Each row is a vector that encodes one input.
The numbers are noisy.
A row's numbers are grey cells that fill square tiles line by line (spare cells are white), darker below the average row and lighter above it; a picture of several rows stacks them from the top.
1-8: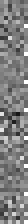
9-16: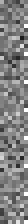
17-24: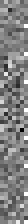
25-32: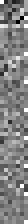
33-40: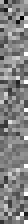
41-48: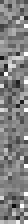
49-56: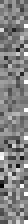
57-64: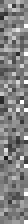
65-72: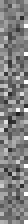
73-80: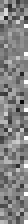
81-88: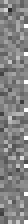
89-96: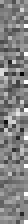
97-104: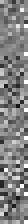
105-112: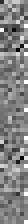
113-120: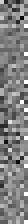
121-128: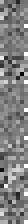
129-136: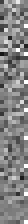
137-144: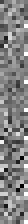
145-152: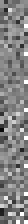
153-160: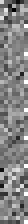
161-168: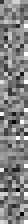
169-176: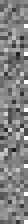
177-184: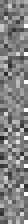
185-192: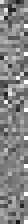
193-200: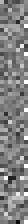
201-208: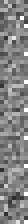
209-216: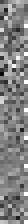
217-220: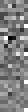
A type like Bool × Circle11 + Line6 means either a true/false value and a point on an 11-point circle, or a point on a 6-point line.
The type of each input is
Bool × Circle9.
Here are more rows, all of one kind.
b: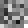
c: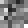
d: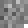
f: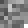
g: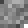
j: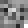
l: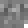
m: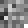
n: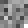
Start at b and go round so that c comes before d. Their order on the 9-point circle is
b, c, l, j, d, n, m, g, f.
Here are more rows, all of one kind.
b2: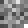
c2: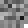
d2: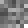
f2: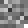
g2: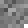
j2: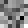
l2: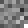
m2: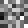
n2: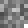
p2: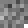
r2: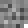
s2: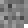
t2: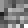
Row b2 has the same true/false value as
f2, j2 and m2.
